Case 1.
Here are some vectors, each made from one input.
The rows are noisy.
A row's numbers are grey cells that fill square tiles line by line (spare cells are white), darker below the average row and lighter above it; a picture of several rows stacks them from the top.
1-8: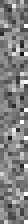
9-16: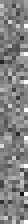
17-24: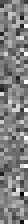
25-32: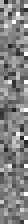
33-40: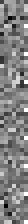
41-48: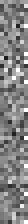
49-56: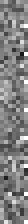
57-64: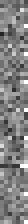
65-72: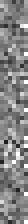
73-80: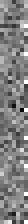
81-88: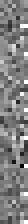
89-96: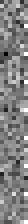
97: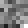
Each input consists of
either a fixed value, or a node of a 13-node tree.
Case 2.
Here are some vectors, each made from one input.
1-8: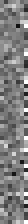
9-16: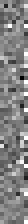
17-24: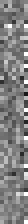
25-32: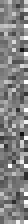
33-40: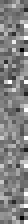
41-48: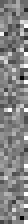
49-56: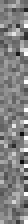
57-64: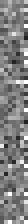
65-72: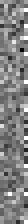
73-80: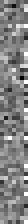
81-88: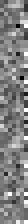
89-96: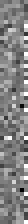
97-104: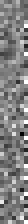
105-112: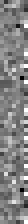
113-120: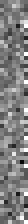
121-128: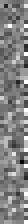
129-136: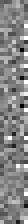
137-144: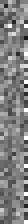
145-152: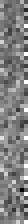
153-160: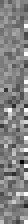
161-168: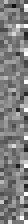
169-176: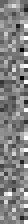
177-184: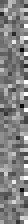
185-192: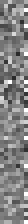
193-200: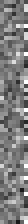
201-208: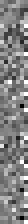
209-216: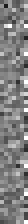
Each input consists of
three true/false values.
